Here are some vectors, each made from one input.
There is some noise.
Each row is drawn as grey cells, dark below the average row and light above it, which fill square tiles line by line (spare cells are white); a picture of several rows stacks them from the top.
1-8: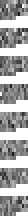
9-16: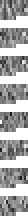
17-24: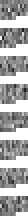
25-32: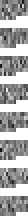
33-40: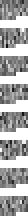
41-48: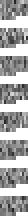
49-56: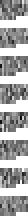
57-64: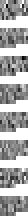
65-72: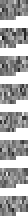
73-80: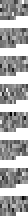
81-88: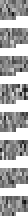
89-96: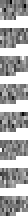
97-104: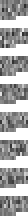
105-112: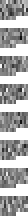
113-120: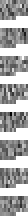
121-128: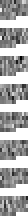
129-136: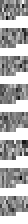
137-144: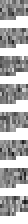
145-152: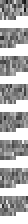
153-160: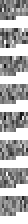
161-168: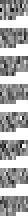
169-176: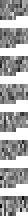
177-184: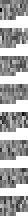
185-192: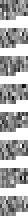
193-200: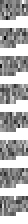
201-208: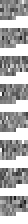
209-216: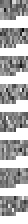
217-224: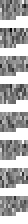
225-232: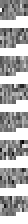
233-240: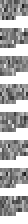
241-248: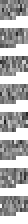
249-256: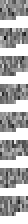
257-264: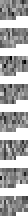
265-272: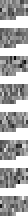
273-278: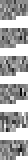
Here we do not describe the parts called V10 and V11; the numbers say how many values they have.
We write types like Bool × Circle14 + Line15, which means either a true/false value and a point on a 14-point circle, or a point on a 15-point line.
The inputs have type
Line7 + (Line8 + V11) × V10.
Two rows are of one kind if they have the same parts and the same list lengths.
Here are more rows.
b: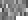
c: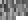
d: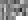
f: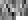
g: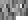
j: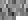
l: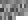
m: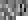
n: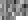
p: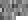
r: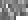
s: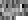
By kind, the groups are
b, d, l, m, n, p, r
c, s
f, g, j

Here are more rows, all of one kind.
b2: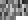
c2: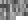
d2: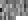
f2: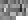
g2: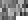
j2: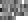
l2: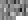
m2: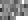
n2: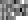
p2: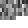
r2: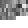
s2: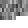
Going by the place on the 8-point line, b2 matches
c2, d2 and l2.
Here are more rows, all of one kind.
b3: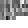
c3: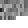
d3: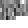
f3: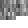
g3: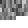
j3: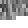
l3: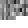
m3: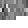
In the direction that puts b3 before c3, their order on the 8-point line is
g3, d3, b3, l3, c3, f3, j3, m3.
